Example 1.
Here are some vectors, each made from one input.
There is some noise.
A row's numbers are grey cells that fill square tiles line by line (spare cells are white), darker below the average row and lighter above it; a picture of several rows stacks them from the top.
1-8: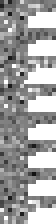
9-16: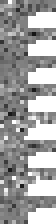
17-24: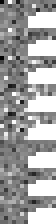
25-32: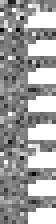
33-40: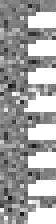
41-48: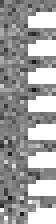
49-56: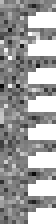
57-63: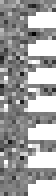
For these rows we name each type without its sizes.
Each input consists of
a point on a line and a true/false value.
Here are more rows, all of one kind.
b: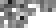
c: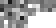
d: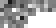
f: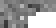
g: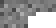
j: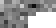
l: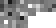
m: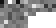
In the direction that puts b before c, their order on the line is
d, b, c, l, m, g, f, j.
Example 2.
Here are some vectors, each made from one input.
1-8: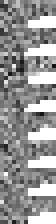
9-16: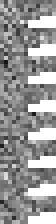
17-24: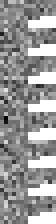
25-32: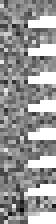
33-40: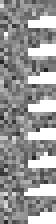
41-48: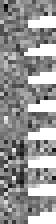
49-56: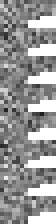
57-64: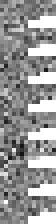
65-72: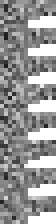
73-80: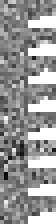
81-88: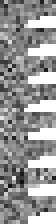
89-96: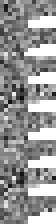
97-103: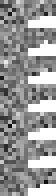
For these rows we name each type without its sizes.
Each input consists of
a list of items, each a point on each of two lines.
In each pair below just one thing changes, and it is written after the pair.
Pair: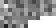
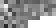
the place on one of the two lines in item 2 of the list
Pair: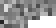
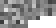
the place on one of the two lines in item 2 of the list
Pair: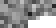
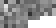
the place on one of the two lines in item 1 of the list
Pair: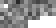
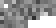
the place on one of the two lines in item 1 of the list
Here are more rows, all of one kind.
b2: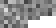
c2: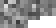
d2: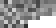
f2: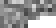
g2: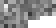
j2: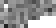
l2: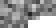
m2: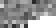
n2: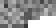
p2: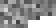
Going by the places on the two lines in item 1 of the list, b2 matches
g2 and j2.
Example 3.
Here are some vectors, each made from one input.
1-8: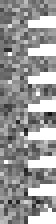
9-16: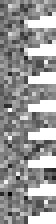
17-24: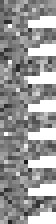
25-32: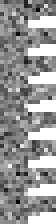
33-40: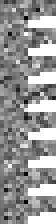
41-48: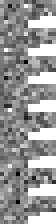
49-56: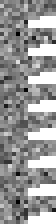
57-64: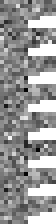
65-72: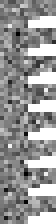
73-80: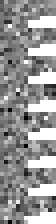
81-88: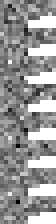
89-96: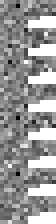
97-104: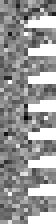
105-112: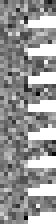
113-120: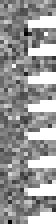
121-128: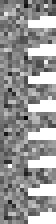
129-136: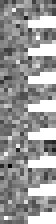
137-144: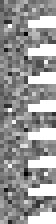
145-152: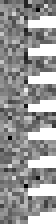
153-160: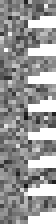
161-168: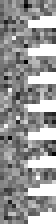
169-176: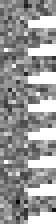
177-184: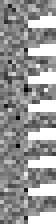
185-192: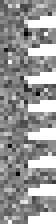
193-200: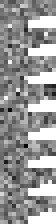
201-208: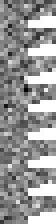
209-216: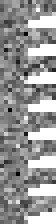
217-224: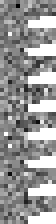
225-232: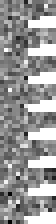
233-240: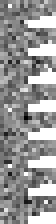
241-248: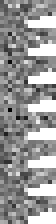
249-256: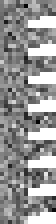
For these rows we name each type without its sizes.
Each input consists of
a label and a point on a line.
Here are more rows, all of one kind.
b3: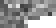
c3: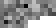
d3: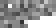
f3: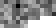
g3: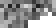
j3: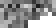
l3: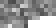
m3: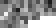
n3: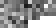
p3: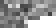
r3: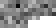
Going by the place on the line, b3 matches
c3 and p3.
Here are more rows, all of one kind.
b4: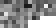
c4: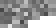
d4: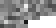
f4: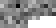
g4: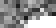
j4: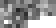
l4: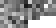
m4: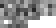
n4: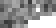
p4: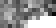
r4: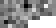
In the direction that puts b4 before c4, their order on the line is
p4, g4, b4, j4, l4, m4, d4, f4, c4, n4, r4.
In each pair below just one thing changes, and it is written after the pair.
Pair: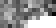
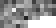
the label
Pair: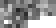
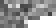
the place on the line
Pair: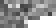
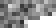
the place on the line
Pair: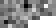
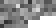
the label
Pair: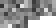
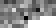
the place on the line
